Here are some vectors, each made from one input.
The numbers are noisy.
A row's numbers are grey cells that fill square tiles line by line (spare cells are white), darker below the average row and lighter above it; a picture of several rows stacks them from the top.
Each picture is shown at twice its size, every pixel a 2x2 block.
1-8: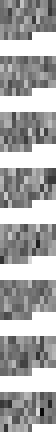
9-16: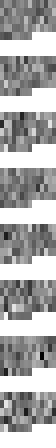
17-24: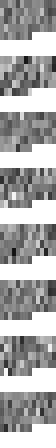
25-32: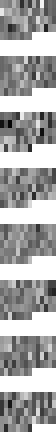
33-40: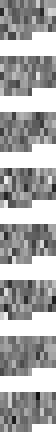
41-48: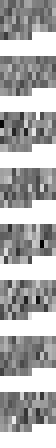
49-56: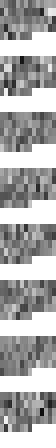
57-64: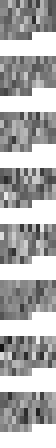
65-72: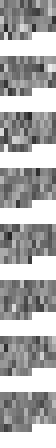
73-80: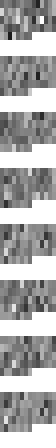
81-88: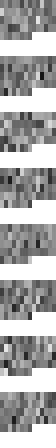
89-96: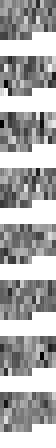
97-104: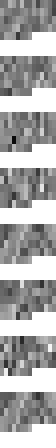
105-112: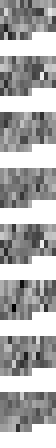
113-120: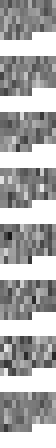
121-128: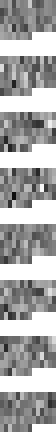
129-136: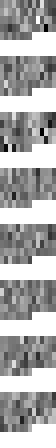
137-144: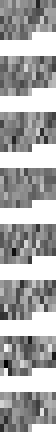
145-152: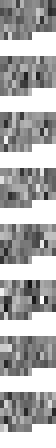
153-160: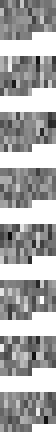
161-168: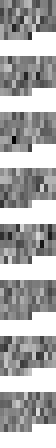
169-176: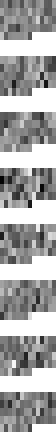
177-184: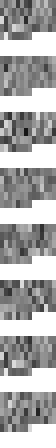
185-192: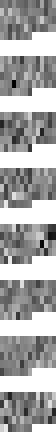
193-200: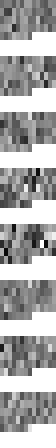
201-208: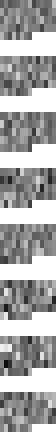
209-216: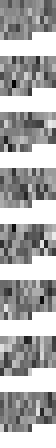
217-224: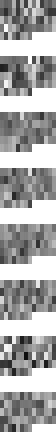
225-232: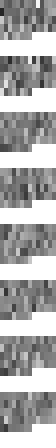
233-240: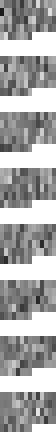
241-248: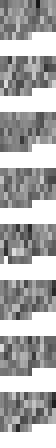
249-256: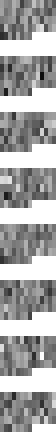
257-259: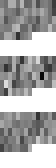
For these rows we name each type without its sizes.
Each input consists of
a label and a point on a line.
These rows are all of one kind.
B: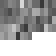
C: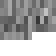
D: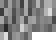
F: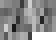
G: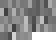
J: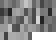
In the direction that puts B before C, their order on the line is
J, F, G, B, C, D.
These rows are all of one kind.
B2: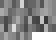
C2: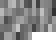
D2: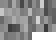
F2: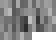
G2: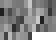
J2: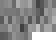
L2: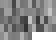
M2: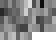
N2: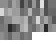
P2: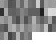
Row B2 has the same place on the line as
F2 and L2.
